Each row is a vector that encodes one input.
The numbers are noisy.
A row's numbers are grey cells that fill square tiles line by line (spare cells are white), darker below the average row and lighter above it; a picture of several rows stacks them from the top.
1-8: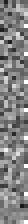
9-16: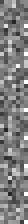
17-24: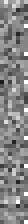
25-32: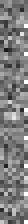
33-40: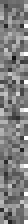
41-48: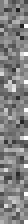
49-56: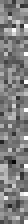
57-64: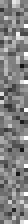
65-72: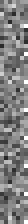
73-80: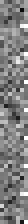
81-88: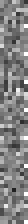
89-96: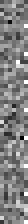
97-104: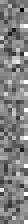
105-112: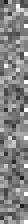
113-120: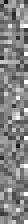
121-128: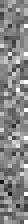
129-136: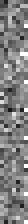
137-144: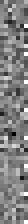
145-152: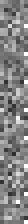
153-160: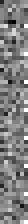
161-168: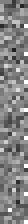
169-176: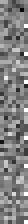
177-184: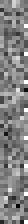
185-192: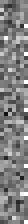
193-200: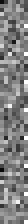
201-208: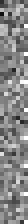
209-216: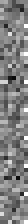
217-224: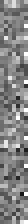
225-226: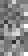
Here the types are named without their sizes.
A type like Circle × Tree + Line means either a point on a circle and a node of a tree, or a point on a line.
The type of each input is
(Circle + Unit) × Label.
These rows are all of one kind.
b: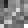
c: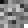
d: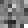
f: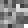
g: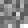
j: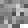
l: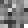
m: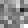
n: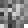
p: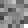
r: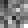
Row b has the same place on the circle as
j, n and p.
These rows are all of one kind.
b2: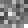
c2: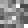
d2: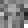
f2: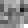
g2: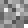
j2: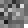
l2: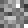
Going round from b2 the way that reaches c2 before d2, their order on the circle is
b2, j2, g2, c2, l2, f2, d2.
